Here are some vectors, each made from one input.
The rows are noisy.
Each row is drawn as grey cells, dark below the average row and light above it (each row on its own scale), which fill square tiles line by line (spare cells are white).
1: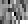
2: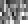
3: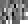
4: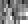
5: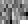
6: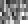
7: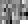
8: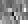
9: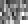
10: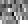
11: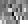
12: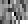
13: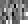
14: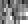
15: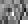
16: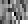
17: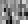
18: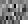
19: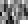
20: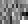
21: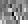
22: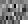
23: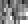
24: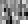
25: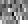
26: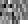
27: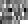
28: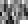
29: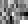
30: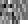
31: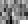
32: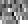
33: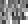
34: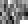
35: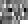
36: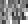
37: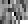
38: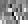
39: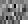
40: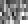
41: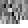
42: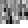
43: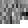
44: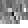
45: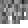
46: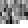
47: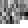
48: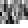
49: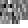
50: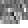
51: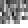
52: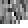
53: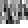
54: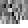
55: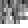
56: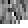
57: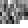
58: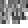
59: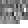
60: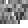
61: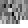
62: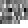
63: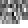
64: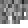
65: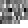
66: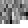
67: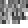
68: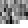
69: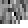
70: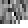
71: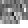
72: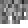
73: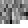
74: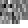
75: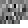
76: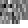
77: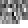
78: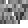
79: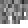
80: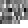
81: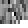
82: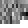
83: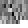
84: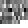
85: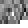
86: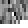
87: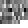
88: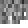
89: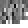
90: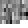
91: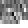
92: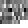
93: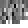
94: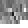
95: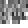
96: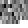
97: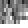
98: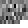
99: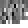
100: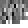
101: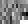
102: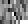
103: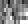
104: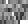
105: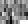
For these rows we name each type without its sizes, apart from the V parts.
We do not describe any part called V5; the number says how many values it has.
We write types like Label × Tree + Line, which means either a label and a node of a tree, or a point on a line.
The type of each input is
Bool × (Line × Line + V5).
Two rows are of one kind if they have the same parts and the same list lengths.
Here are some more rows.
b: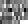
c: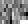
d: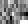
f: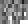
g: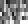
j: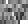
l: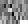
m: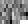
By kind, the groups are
b, f, g, j
c, d, l, m

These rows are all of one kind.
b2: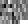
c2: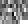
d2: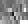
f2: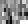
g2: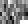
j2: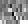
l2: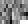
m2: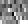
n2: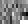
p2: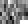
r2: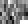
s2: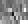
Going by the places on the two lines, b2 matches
g2, p2 and r2.
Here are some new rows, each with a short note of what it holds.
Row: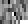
a true/false value and a value of V5
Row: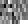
a point on each of two lines and a true/false value
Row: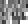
a true/false value and a value of V5
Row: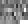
a point on each of two lines and a true/false value
